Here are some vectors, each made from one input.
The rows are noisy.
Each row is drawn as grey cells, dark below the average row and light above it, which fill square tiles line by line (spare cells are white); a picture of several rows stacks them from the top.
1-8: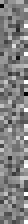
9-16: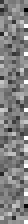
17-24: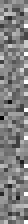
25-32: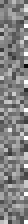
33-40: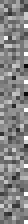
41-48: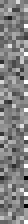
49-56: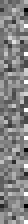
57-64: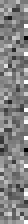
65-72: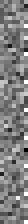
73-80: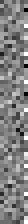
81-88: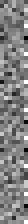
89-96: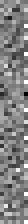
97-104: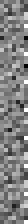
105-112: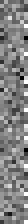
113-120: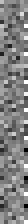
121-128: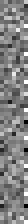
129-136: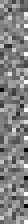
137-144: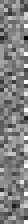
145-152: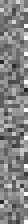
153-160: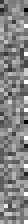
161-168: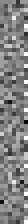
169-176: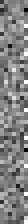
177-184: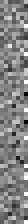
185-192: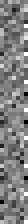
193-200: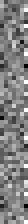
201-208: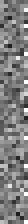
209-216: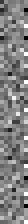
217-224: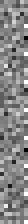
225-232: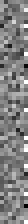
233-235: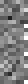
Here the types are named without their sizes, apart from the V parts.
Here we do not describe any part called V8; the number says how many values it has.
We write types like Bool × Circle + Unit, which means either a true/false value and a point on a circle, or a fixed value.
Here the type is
Bool × Bool × Bool × Bool + Tree × (Tree + V8).
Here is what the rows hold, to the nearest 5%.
About 55% of them hold a node of a tree, together with either a node of a tree, or a value of V8. The rest hold four true/false values.
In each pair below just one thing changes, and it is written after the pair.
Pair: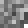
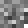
the node of the tree
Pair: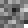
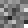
the node of the tree
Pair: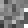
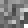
the value of V8
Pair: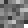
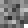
the node of the tree
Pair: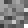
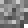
the value of V8
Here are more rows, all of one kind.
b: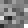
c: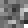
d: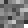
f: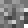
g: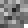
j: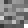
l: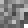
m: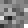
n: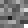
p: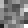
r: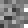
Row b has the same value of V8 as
m and r.
